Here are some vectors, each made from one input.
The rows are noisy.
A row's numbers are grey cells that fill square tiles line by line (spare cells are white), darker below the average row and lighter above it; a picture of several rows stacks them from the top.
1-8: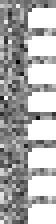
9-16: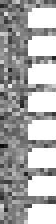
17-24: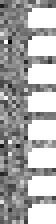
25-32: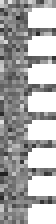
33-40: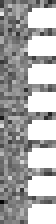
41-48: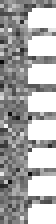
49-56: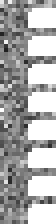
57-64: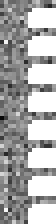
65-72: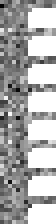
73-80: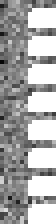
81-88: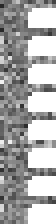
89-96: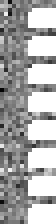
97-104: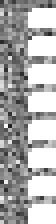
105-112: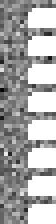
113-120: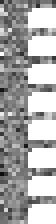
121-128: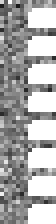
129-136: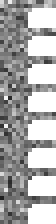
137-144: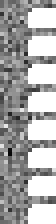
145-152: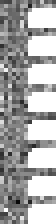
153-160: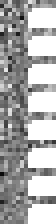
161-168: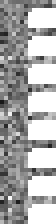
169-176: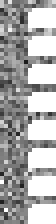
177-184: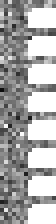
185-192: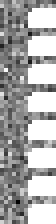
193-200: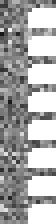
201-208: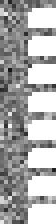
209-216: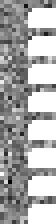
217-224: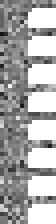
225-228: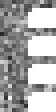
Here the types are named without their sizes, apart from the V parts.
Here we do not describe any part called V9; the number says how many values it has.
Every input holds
a value of V9, together with a list of points on a line.
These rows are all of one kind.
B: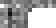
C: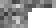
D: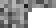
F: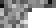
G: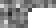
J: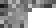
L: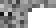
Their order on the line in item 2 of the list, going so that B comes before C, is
D, B, L, C, J, F, G.
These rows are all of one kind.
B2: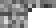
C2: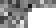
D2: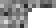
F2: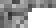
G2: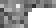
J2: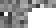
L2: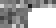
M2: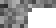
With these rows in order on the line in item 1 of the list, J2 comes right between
C2 and L2.
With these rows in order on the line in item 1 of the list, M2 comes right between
D2 and G2.
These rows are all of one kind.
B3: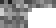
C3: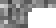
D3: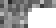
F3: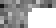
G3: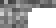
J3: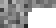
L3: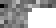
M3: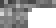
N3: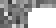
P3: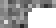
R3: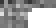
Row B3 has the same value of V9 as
G3, M3 and R3.
